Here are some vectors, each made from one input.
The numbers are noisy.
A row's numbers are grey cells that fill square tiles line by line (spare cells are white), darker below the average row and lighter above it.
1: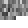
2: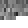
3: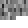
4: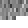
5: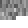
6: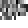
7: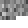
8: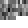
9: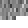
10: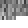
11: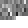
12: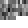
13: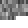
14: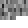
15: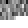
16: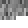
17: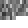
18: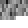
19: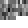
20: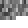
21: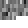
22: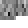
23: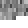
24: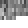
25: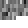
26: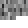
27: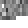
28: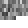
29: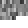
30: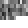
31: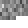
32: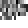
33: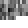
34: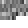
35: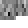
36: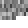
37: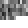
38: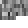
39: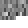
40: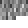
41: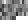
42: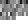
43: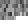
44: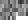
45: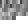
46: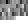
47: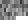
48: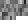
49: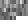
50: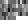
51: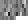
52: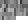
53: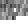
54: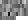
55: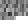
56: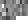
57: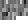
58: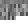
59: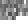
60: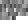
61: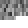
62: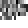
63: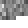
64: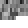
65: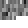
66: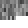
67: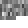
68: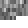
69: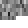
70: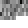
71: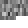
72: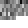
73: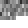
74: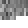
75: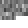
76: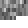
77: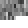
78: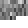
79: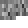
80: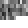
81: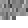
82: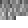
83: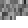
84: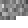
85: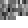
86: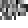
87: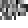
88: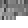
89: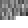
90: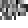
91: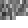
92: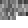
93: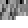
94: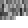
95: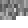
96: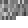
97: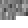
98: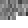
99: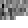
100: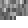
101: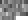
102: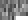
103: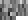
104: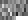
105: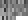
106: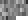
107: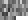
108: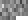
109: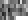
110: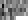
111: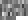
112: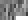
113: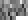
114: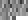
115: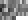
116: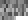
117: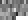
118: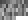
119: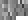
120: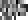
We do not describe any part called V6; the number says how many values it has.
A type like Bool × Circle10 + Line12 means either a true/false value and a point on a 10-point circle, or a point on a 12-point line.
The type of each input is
List2(Label5 × V6).
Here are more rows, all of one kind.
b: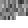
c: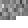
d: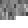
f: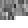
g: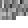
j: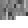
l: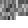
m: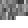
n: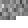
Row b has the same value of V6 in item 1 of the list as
c, l and n.
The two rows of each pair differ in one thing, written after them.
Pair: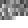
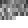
the label in item 2 of the list
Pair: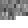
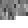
the value of V6 in item 2 of the list
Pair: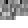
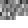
the value of V6 in item 1 of the list
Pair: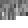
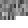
the label in item 2 of the list
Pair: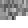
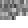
the label in item 2 of the list
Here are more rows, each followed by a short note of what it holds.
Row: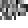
the empty list
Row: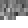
a list of two items
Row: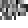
the empty list
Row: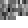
a list of one item
